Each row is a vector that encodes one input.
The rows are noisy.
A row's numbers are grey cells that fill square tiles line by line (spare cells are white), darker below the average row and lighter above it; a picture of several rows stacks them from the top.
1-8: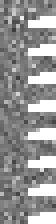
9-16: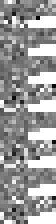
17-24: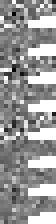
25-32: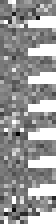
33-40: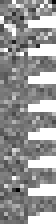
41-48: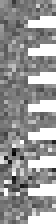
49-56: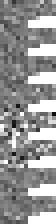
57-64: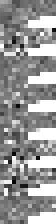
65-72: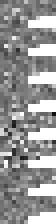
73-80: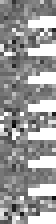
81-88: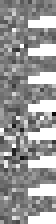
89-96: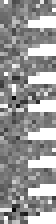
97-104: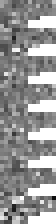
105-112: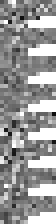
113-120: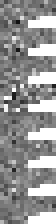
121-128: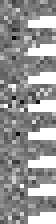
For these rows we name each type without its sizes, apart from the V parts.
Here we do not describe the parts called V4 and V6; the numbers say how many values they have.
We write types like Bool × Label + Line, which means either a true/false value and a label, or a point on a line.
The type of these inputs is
Bool × Line × V6 + V4.
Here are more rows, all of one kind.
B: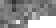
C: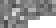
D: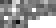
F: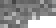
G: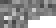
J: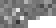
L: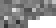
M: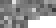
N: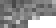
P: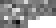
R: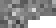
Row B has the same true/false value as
L, M and R.
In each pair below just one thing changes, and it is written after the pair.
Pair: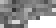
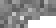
the value of V6
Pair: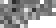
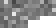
the value of V6
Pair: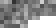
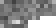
the value of V6
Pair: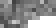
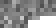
the value of V6
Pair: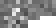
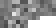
the true/false value
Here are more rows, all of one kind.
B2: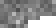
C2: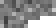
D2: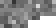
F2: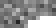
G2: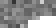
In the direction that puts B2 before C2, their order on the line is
G2, B2, F2, C2, D2.
